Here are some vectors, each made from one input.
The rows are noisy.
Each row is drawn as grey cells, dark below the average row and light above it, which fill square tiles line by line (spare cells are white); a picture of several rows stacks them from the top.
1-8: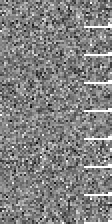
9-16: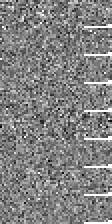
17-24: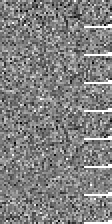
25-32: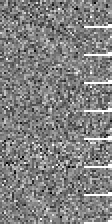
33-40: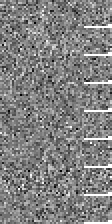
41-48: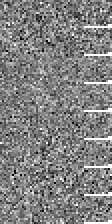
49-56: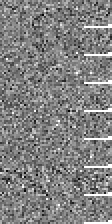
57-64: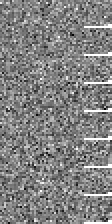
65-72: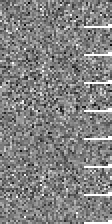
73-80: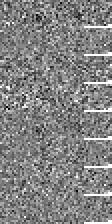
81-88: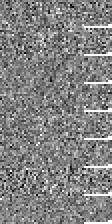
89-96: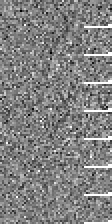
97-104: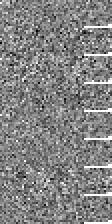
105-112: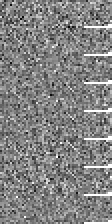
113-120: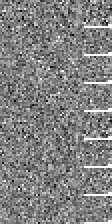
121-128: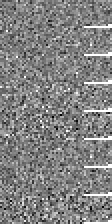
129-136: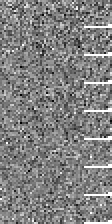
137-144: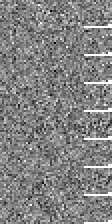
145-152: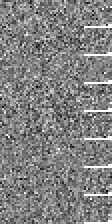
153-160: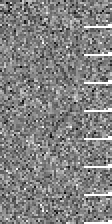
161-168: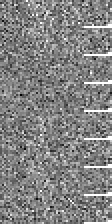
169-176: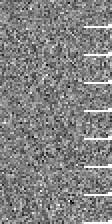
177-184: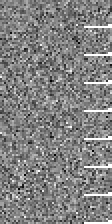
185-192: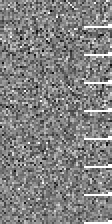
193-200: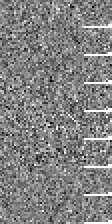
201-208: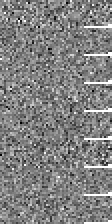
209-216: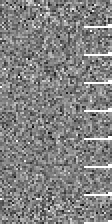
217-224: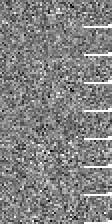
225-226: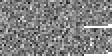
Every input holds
either a point on a 10-point circle, or a point on a 6-point line, or a point on a 7-point line and a true/false value.
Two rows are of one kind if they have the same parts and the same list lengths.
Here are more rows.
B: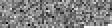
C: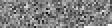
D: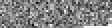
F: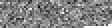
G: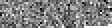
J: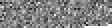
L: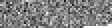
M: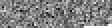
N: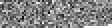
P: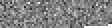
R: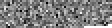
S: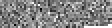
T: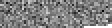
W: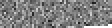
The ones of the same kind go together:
B, C, D, G, M, R
F, J, N, P, W
L, S, T

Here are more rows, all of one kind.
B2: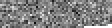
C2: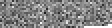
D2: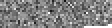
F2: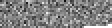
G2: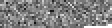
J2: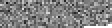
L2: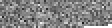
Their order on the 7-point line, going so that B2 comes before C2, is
J2, F2, G2, D2, L2, B2, C2.
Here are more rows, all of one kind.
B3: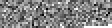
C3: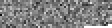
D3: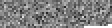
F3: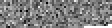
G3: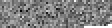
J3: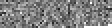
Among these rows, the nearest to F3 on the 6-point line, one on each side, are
C3 and G3.
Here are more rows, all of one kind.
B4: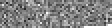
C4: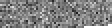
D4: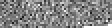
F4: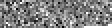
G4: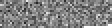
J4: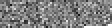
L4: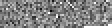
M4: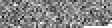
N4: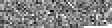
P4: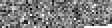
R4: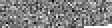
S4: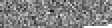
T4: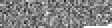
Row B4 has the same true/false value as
D4 and M4.
